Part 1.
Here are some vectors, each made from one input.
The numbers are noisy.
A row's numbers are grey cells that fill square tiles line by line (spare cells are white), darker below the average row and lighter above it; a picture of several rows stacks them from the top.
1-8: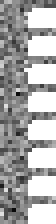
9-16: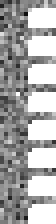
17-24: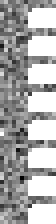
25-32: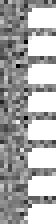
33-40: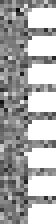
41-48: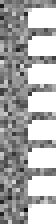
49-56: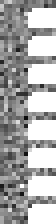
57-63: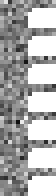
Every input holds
a point on an 8-point circle and a node of a 9-node tree.
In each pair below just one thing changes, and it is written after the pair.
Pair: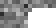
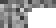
the node of the tree
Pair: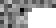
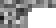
the place on the 8-point circle
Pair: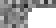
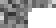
the node of the tree
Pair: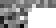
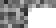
the place on the 8-point circle
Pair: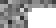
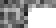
the node of the tree
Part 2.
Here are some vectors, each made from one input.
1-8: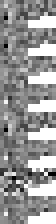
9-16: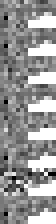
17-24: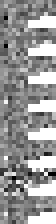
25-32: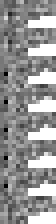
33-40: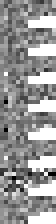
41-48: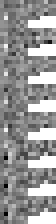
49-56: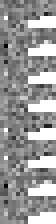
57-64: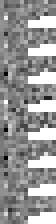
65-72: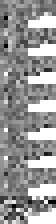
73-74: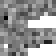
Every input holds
a list of up to two points on a 5-point line.
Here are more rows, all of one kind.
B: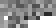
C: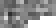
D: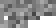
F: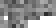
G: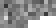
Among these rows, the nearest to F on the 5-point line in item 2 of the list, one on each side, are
C and G.
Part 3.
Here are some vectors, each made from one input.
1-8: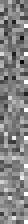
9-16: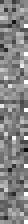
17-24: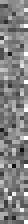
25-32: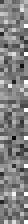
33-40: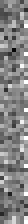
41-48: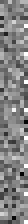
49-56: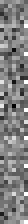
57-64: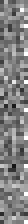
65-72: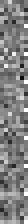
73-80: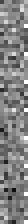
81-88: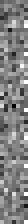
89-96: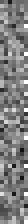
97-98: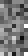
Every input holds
one of 8 labels, together with either a fixed value, or a node of an 11-node tree.
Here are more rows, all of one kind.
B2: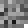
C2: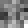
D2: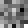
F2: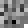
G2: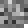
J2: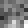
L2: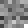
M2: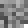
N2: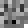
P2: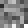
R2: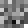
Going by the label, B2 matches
F2, G2, N2 and R2.
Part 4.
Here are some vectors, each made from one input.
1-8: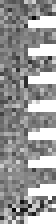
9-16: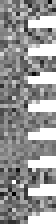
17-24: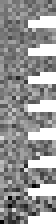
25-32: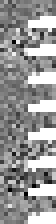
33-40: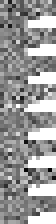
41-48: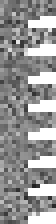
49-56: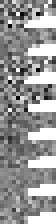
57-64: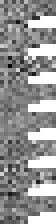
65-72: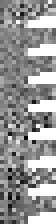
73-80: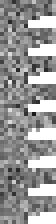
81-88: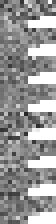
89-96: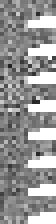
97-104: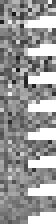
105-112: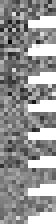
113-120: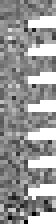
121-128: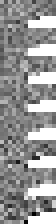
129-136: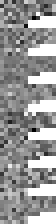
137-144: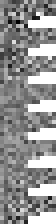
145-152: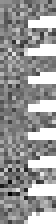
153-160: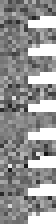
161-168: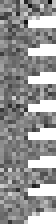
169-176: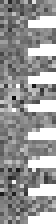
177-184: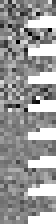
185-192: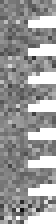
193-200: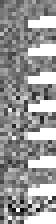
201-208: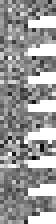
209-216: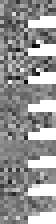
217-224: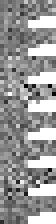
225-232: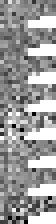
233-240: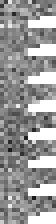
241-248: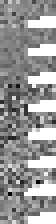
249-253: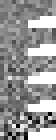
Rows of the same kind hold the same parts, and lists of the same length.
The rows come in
3 kinds.
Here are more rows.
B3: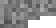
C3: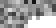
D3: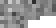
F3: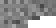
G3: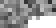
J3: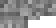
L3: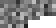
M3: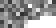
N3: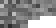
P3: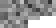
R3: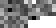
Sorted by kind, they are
B3, C3, D3, F3, G3, N3
J3, L3, P3, R3
M3

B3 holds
a node of a 14-node tree.
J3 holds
three true/false values.
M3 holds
a fixed value.
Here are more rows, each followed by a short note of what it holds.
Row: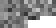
a node of a 14-node tree
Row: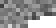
three true/false values
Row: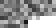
three true/false values
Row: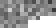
a fixed value
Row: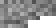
a node of a 14-node tree
